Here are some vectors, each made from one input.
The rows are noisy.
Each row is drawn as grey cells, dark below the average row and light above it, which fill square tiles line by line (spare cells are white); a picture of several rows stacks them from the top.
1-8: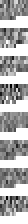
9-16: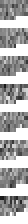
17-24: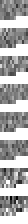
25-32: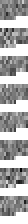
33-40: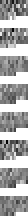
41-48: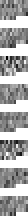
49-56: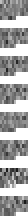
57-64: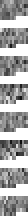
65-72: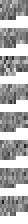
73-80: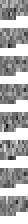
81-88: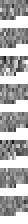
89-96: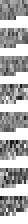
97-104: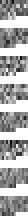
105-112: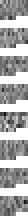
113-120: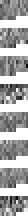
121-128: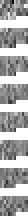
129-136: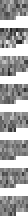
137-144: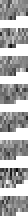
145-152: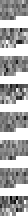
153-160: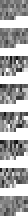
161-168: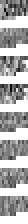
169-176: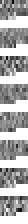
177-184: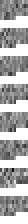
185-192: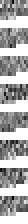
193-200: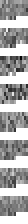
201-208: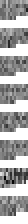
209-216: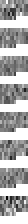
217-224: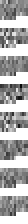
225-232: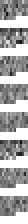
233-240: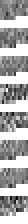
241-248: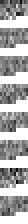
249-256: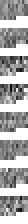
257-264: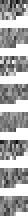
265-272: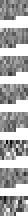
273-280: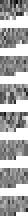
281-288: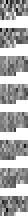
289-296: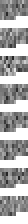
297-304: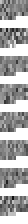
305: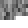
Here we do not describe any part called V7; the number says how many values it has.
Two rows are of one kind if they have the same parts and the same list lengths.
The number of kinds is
5.
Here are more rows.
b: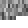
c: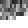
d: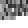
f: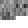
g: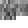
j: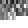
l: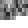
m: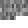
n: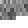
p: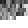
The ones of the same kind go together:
b, g, n
c, p
d
f, l, m
j

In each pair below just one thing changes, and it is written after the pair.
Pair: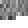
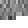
the place on the 6-point line
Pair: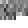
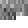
the place on the 6-point line
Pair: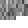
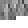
the place on the 6-point line
